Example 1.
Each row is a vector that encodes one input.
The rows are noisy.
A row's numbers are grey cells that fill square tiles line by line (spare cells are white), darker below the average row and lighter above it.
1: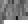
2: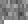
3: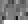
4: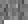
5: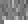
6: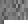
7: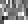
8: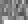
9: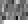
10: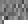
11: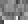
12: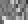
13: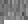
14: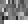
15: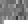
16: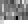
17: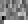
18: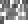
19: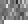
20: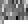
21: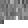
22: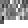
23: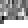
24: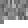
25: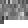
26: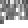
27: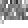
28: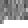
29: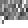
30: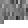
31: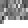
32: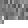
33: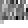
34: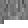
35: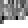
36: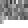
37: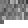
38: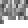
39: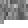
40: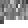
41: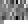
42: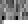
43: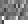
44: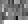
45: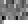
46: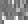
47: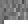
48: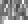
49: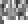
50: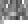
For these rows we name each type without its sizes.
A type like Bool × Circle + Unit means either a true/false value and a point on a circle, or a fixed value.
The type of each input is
Line.
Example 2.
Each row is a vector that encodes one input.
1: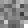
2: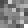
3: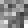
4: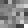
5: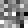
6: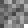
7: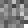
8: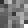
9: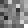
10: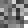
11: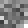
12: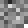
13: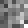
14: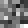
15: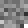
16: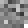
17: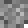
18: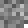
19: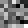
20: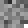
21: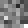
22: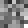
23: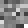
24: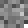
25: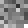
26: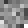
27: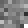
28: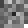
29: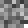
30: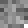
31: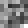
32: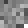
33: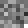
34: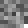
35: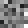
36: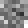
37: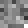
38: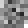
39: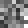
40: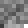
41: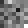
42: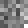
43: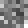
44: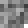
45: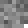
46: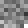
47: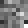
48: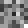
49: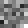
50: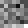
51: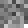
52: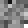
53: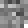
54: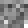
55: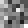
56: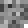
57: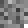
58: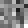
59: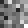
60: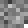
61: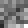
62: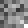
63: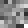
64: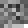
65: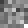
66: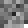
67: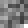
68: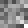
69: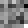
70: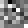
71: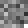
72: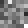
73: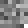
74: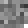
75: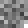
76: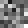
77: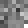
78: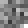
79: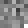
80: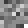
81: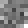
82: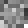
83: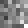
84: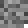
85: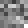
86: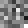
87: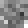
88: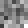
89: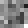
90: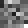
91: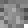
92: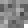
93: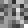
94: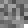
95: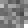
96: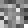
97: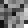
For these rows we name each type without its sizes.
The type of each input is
Line.
